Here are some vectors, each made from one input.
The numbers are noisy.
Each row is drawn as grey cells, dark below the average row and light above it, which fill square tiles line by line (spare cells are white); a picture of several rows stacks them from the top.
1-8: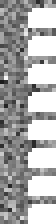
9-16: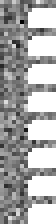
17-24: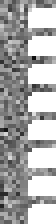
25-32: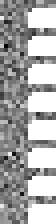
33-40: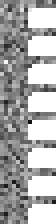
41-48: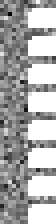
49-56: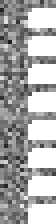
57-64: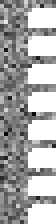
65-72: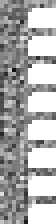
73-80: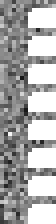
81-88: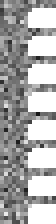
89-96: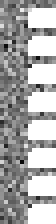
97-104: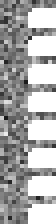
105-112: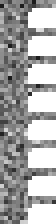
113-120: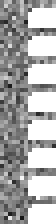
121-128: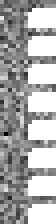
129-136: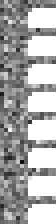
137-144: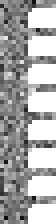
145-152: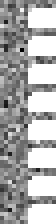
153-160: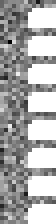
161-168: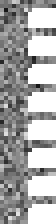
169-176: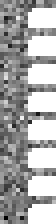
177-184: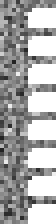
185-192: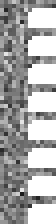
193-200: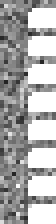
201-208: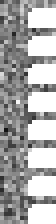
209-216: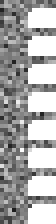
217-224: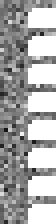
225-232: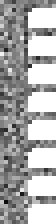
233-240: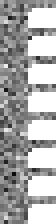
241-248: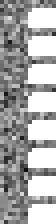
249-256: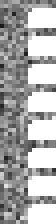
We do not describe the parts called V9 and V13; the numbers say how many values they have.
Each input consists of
a node of an 8-node tree and a value of V9, together with either a point on a 7-point line, or a value of V13.
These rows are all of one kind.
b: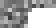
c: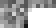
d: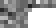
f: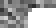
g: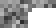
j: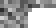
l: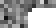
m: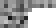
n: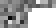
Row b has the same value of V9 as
m and n.
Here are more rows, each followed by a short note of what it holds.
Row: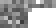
a point on a 7-point line, a node of an 8-node tree and a value of V9
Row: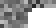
a point on a 7-point line, a node of an 8-node tree and a value of V9
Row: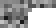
a point on a 7-point line, a node of an 8-node tree and a value of V9
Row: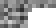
a node of an 8-node tree, a value of V9 and a value of V13
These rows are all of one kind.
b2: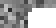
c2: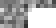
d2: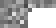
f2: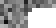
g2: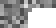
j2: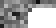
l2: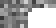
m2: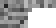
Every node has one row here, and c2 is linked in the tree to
b2 and d2.
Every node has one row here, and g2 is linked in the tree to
b2 and m2.
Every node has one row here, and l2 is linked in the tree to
f2.
